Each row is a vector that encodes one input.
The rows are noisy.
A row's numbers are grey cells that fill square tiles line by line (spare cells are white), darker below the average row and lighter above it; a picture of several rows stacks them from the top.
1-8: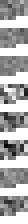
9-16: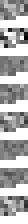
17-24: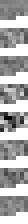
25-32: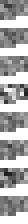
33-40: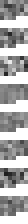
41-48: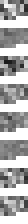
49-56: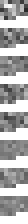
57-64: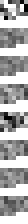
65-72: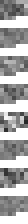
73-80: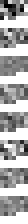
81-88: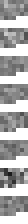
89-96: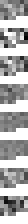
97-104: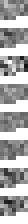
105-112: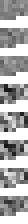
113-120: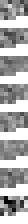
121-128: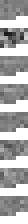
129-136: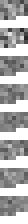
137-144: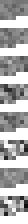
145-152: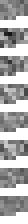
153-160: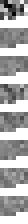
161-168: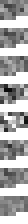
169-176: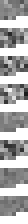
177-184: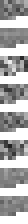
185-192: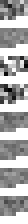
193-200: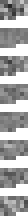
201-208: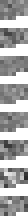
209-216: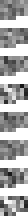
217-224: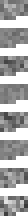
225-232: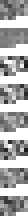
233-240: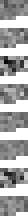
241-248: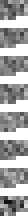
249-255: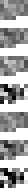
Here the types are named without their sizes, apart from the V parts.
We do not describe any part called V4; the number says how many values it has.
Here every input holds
a list of items, each a true/false value and a value of V4.
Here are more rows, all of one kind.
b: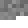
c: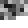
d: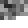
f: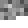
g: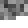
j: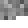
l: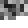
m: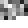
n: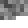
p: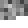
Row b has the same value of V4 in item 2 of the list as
c and f.
